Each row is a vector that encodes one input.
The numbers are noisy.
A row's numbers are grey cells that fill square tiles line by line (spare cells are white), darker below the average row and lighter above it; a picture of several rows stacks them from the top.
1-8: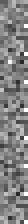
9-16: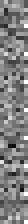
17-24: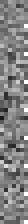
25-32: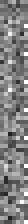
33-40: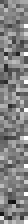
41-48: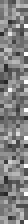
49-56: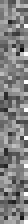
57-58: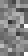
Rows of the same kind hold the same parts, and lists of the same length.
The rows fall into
3 kinds.
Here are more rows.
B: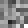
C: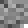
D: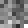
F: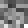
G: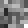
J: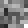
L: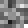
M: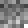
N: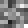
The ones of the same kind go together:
B, F, L, N
C, D, M
G, J

